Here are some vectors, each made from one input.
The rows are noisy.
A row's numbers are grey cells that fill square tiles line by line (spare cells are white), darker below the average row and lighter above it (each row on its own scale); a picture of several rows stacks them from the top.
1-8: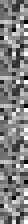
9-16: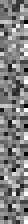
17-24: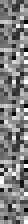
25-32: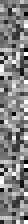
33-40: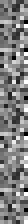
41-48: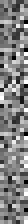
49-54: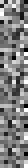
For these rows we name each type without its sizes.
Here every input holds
a label.
